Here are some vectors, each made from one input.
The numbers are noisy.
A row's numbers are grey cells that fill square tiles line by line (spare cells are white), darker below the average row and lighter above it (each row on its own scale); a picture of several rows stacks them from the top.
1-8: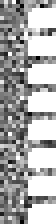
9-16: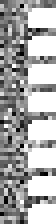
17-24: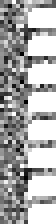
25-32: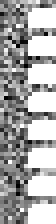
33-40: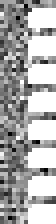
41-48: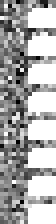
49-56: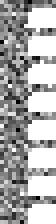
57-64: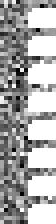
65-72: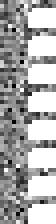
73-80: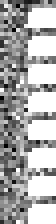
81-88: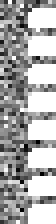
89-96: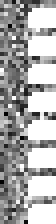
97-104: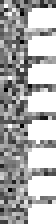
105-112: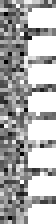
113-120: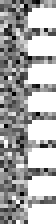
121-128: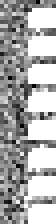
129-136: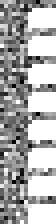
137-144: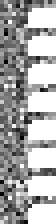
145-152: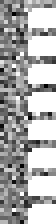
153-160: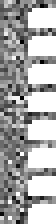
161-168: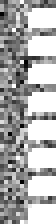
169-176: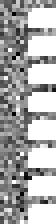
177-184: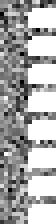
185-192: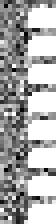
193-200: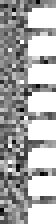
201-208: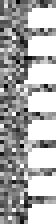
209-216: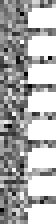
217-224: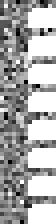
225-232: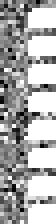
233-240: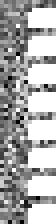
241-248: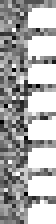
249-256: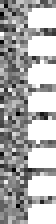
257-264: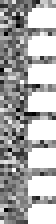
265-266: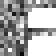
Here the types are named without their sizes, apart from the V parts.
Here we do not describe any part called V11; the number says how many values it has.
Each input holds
a list of items, each a true/false value and a value of V11.
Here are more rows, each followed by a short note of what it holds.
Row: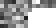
a list of two items
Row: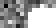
a list of one item
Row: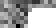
a list of one item
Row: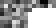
the empty list
